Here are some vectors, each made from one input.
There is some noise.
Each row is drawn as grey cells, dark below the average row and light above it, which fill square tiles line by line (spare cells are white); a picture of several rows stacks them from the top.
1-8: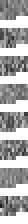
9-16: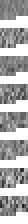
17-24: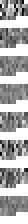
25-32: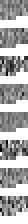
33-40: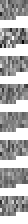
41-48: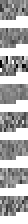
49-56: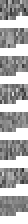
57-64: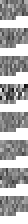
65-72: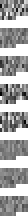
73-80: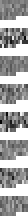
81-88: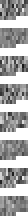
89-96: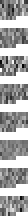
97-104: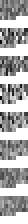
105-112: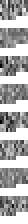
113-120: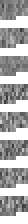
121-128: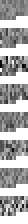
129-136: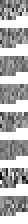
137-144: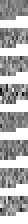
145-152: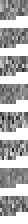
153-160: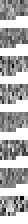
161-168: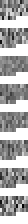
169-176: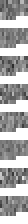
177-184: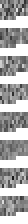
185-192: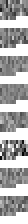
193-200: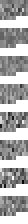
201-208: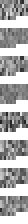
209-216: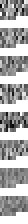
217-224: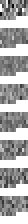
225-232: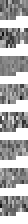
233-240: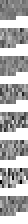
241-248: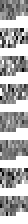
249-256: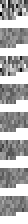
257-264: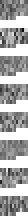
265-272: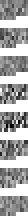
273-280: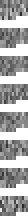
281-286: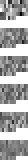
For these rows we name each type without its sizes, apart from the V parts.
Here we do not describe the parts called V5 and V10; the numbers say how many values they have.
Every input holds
a value of V5 and a value of V10, together with either a point on a line, or four true/false values.
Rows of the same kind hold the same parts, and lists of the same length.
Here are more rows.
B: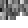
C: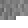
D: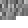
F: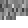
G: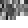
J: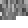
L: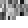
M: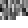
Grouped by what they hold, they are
B, C, D, F, J, M
G, L

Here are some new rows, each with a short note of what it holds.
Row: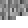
four true/false values, a value of V5 and a value of V10
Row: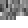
four true/false values, a value of V5 and a value of V10
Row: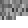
a point on a line, a value of V5 and a value of V10
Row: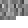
a point on a line, a value of V5 and a value of V10
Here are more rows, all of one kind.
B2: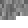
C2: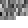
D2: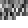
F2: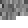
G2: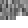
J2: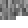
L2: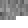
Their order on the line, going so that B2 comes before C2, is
F2, B2, G2, C2, J2, L2, D2.
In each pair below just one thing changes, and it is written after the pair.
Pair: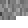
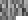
the place on the line
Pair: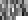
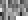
the place on the line
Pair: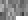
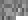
the place on the line
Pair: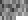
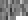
the value of V10
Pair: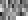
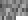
the place on the line
